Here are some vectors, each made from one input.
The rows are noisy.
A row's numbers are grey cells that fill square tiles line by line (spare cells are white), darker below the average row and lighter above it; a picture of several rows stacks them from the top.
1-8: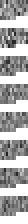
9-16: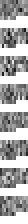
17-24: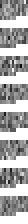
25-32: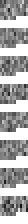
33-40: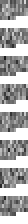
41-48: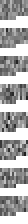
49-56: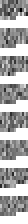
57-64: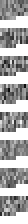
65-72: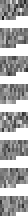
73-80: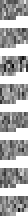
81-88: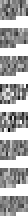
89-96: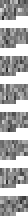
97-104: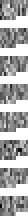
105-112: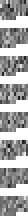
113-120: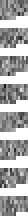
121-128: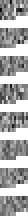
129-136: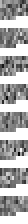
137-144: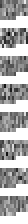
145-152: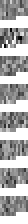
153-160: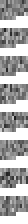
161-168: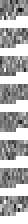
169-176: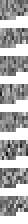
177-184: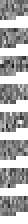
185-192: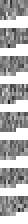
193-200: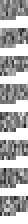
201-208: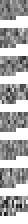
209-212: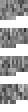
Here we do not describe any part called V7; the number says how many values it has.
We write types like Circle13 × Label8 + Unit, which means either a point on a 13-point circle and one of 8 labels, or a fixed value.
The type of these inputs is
(Circle9 + Unit) × (Tree9 + V7).
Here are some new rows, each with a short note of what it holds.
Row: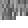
a point on a 9-point circle and a value of V7
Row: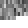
a value of V7
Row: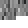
a point on a 9-point circle and a value of V7
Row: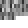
a node of a 9-node tree
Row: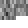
a point on a 9-point circle and a value of V7
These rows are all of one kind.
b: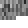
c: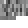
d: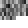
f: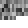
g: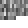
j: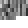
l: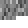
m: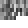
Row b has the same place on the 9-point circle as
d and l.
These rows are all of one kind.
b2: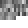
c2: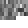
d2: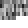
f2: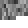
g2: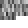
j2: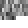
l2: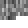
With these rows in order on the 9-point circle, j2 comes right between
c2 and d2.
